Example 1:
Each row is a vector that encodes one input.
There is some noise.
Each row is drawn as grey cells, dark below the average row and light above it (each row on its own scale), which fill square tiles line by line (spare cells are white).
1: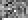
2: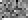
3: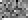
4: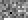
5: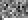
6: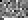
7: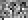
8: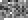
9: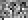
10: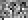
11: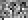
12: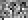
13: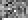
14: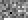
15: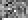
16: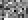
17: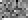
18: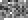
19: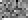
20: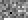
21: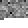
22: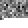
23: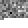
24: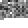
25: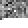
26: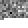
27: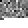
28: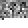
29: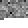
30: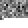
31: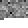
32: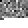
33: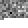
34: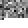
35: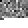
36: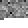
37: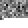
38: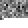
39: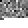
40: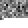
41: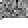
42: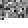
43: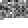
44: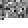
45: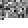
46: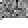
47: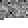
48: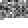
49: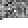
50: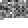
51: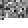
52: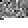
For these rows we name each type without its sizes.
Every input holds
either a fixed value, or three true/false values.
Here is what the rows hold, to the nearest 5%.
About 10% of them hold a fixed value. The rest hold three true/false values.
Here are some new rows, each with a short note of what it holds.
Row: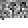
a fixed value
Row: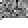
three true/false values
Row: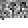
a fixed value
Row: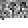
a fixed value
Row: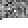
three true/false values
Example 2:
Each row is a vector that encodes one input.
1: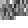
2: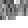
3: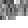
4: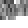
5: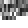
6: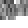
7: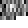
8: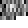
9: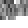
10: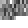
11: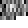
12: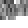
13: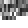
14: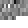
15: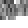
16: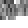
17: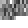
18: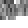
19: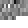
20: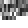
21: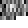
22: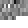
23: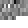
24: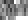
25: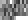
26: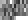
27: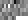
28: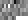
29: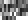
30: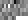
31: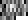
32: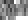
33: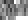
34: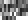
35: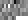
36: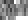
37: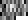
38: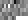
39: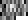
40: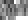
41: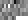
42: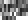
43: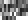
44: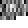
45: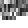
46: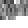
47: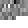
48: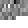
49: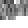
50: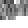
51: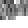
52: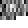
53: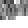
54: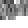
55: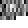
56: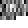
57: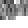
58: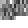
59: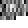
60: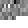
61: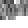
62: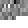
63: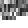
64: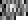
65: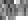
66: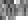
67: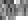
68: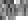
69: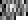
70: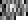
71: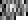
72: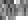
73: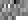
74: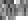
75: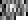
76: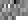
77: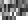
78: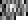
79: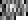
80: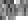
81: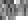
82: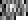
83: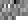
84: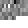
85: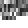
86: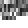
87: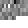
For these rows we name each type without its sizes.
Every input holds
a label.
